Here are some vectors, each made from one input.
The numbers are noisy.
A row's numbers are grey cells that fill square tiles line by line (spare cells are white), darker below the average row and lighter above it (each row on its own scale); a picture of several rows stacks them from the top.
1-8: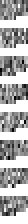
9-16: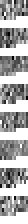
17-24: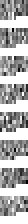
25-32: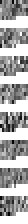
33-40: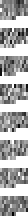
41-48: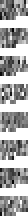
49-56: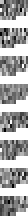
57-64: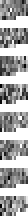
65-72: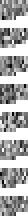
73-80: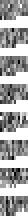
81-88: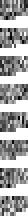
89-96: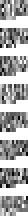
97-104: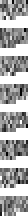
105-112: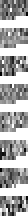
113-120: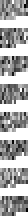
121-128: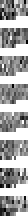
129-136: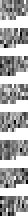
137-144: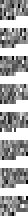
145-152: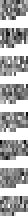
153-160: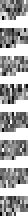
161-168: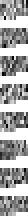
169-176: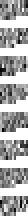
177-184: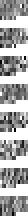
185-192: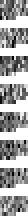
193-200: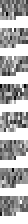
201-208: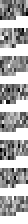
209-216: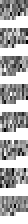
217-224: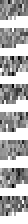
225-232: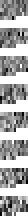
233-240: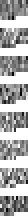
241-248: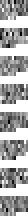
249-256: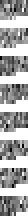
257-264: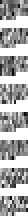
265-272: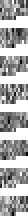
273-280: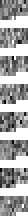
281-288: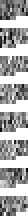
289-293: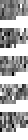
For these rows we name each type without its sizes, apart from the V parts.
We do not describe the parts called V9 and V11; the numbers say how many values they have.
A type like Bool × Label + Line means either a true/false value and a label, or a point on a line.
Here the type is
(Bool × Bool × Bool × Bool + Unit) × Tree × V9 × V11.
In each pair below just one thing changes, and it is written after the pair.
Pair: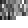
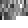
the value of V9
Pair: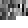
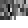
the value of V11
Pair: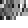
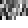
the value of V9
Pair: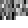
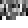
the value of V9
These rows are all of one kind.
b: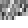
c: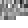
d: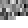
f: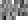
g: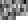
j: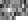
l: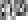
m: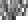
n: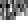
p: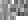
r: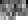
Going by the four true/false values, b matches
d, f and p.
